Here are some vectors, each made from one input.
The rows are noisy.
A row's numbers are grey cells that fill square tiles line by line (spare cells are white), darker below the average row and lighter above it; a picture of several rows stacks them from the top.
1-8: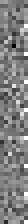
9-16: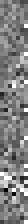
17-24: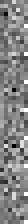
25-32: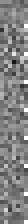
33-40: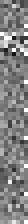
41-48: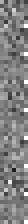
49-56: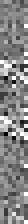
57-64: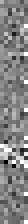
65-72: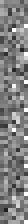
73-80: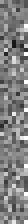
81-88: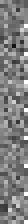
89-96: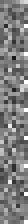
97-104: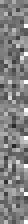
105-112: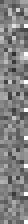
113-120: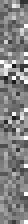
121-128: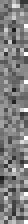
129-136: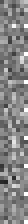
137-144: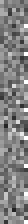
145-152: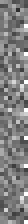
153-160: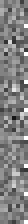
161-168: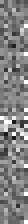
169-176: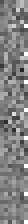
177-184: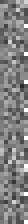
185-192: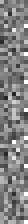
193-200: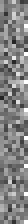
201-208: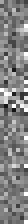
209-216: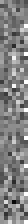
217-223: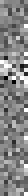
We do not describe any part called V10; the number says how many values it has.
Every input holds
a list of up to two items, each a true/false value and a value of V10.
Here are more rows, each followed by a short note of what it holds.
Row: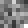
a list of one item
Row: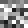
the empty list
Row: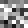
the empty list
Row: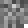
a list of one item
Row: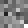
a list of two items
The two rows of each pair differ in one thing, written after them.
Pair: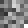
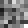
the true/false value in item 1 of the list
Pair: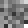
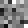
the value of V10 in item 1 of the list
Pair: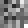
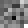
the value of V10 in item 1 of the list
